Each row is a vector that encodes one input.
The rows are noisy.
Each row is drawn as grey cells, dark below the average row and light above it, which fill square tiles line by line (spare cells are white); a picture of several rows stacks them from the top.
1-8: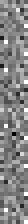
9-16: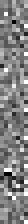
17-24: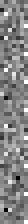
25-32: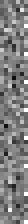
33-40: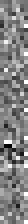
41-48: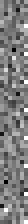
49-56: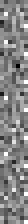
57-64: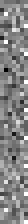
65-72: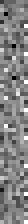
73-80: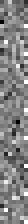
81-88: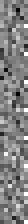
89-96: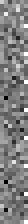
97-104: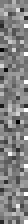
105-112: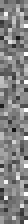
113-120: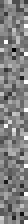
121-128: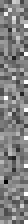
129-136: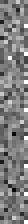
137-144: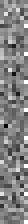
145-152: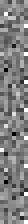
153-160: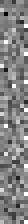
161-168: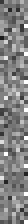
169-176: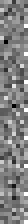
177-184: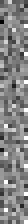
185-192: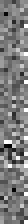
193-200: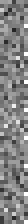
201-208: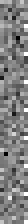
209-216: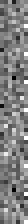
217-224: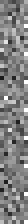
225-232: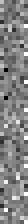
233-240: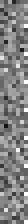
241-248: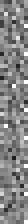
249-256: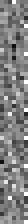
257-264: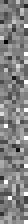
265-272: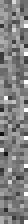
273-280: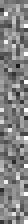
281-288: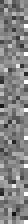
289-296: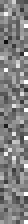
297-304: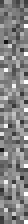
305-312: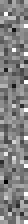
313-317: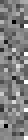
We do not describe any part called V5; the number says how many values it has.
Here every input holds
a list of up to two items, each one of 9 labels and a value of V5.
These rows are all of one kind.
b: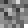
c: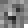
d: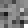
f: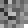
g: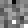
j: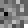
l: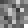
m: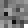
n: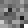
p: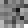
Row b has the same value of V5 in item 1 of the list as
c, f, m and p.
